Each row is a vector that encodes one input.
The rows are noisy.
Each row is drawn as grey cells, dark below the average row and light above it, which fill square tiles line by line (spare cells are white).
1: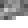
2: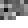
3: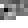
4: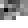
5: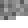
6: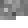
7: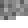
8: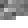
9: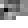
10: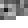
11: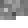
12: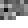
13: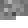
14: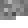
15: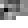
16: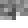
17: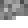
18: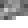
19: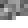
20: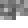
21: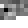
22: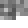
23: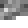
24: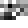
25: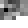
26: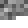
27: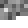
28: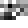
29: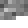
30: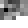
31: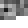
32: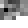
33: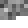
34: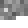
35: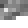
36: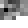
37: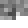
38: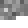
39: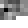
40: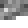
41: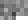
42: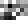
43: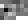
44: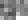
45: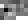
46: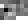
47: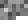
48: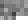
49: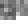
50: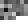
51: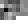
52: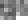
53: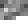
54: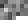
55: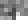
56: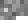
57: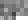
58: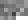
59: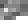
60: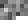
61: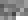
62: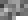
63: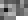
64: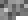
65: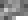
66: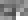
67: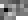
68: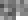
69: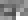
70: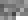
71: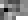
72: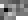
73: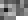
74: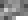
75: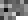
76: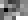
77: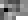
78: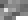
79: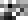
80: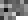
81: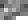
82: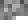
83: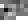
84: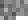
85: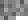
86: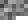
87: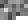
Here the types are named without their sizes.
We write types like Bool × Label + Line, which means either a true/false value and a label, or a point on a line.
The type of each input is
List(Line).
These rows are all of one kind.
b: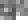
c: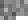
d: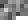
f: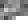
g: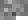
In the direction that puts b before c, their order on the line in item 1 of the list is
b, c, g, f, d.
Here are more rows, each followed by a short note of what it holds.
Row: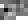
a list of one item
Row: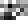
the empty list
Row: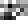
the empty list
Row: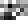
the empty list
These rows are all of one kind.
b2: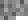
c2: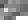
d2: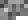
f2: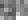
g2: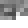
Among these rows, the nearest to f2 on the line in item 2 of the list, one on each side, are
b2 and c2.
